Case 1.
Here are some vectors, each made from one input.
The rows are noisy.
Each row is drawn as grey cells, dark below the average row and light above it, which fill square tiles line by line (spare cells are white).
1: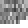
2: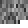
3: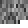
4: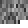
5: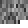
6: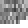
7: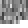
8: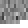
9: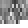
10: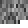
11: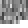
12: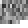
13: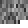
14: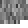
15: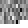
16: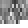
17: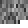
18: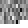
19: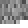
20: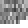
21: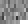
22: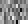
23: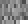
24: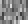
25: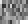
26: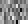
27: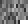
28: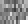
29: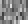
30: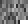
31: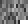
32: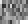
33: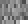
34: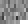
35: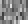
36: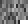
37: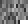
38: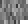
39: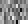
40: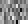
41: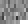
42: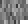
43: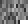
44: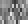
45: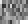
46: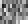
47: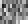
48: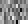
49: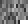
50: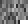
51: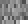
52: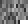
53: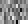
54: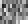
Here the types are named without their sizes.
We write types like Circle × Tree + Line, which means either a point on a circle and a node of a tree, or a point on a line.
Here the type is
Tree.
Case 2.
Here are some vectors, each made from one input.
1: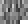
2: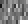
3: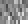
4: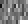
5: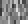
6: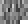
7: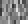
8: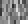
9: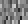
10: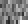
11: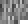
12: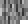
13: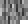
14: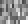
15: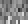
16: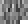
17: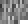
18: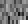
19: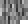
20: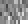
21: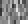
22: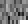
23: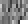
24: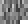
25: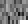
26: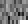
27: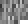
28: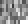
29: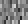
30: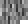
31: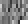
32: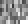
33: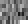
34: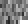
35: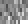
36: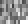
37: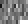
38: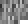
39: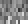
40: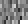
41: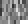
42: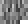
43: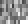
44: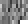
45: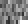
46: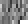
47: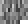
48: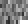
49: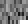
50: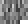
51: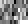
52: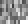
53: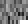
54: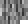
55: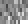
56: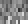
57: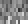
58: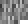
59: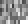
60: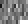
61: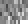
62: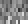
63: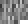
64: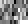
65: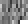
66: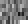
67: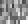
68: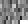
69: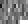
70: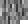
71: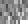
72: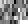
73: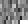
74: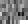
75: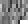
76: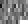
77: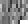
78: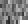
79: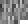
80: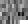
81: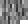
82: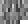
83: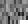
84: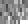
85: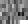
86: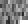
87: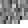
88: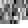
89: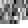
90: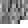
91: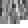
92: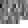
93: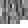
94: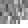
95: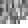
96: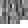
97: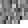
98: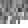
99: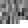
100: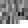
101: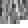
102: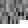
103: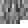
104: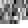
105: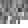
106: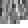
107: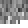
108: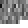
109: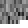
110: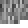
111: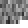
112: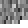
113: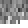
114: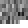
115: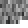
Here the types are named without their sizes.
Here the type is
Circle + Unit.
